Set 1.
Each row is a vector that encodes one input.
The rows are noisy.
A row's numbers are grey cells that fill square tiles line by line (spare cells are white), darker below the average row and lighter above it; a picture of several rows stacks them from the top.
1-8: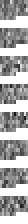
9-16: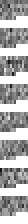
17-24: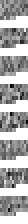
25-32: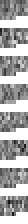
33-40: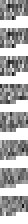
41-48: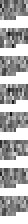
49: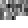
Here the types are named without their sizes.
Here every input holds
either a fixed value, or a point on each of two lines and a true/false value.
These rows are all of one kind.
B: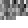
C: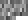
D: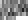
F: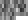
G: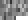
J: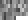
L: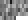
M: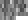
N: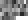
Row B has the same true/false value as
D, F and M.
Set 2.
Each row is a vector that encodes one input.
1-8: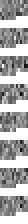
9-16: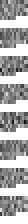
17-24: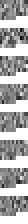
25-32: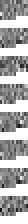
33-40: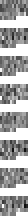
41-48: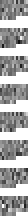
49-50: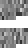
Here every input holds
either a point on a 5-point line, or a point on a 7-point line.
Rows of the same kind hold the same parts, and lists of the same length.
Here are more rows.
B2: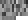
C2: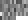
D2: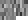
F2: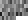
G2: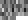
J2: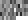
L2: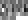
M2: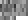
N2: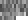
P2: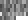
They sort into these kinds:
B2, D2, F2, G2, J2, L2
C2, M2, N2, P2

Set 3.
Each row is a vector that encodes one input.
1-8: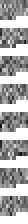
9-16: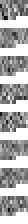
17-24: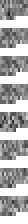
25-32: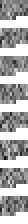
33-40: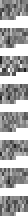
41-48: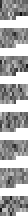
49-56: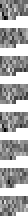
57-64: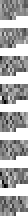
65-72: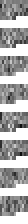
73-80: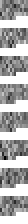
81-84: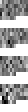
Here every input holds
either a point on an 8-point line, or a point on a 10-point line.
